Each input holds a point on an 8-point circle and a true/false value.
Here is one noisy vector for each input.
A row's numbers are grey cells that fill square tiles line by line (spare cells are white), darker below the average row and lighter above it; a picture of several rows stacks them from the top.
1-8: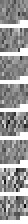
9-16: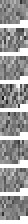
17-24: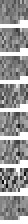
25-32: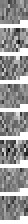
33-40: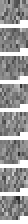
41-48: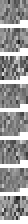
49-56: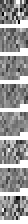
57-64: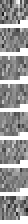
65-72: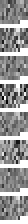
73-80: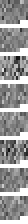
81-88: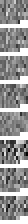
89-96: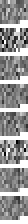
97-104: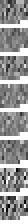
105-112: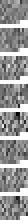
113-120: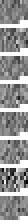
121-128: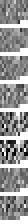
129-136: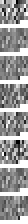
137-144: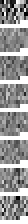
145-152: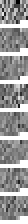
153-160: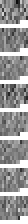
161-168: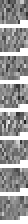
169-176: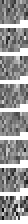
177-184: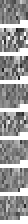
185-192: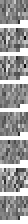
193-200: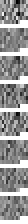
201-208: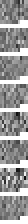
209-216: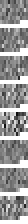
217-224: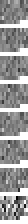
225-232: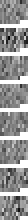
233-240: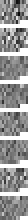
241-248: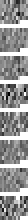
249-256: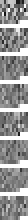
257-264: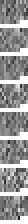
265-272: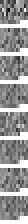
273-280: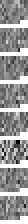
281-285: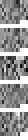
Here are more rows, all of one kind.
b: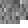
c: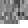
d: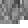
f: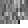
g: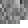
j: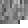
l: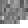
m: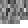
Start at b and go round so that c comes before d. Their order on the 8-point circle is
b, f, j, m, g, c, l, d.
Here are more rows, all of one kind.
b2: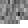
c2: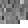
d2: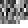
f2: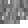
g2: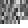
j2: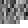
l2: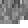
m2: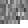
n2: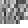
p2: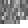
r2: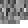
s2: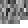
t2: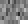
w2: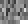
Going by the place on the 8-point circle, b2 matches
d2, r2, t2 and w2.
